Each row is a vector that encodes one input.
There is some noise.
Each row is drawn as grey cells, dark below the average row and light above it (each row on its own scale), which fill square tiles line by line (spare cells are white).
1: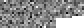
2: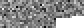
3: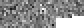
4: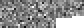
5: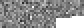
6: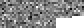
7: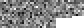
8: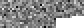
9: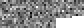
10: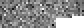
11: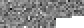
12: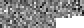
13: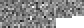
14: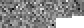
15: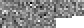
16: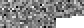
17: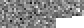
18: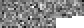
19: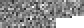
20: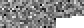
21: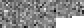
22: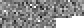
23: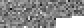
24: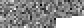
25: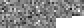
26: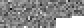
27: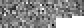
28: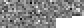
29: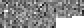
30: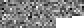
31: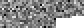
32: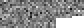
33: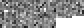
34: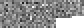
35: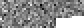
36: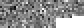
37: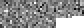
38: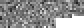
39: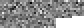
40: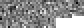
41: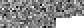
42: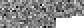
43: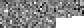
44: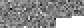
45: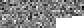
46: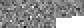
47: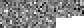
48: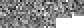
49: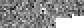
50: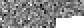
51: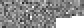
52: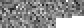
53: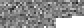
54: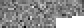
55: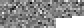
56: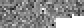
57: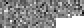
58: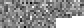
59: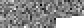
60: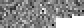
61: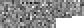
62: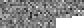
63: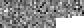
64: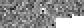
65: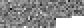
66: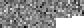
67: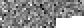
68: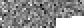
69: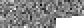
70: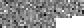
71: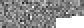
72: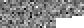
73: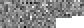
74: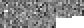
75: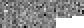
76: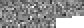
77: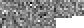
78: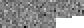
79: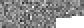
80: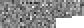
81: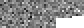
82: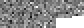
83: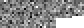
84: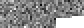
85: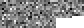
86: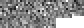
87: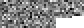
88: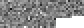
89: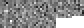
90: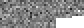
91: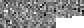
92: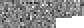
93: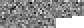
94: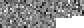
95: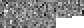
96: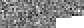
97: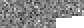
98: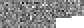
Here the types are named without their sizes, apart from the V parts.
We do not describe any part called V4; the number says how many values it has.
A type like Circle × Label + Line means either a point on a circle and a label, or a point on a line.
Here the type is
List(Circle) × V4.
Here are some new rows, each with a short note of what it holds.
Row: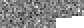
a value of V4, together with a list of one item
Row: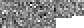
a value of V4, together with a list of one item
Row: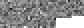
a value of V4, together with the empty list
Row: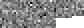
a value of V4, together with a list of one item
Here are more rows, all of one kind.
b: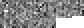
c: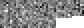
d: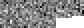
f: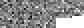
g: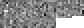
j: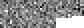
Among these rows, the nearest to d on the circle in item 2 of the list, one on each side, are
c and j.
